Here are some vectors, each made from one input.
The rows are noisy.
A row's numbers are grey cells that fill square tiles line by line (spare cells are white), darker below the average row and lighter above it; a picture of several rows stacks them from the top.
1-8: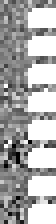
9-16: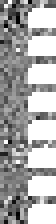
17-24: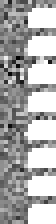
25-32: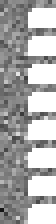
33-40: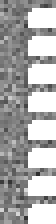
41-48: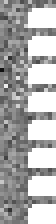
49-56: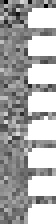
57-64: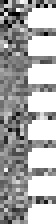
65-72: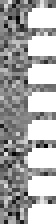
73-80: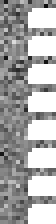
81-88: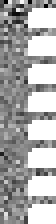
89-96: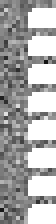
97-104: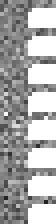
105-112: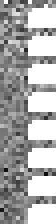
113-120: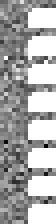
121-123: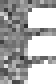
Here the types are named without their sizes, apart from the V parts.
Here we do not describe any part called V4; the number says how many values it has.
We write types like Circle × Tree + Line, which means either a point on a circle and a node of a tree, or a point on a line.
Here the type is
List(Bool × V4).
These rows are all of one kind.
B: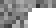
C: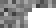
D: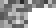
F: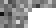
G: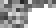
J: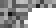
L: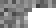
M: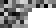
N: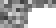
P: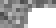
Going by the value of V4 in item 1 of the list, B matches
G, N and P.
